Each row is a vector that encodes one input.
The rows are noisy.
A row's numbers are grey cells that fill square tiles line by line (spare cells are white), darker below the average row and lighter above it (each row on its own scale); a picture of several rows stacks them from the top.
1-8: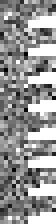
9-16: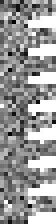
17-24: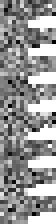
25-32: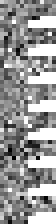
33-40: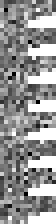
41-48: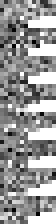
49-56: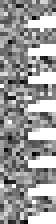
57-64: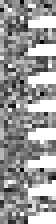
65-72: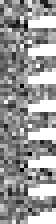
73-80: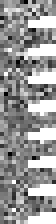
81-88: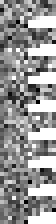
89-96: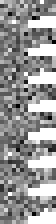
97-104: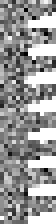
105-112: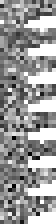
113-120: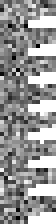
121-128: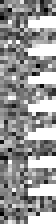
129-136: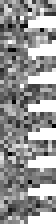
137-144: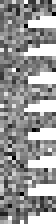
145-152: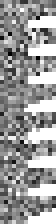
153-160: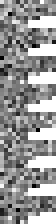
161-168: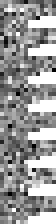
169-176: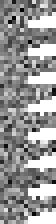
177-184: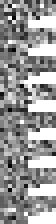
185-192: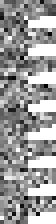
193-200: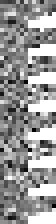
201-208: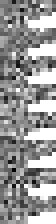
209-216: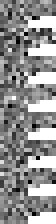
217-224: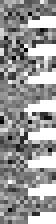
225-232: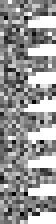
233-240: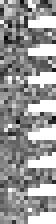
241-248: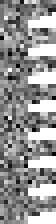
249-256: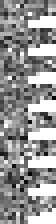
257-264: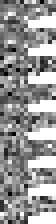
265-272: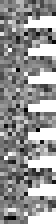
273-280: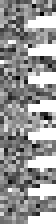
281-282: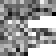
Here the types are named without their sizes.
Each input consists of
a label, together with either a point on a line, or three true/false values.
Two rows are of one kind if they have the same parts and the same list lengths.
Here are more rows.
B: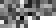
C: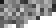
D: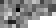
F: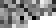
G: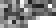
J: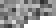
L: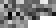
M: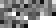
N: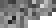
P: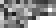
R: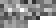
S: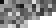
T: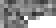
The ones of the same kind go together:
B, C, D, F, G, L, M, N, S, T
J, P, R

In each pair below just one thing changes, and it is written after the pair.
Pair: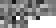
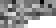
the label
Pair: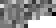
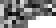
the label
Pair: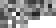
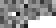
the label
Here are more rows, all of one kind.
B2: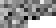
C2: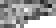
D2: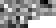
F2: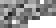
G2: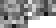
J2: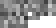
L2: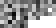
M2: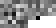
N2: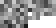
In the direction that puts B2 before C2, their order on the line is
B2, F2, G2, L2, J2, N2, D2, C2, M2.
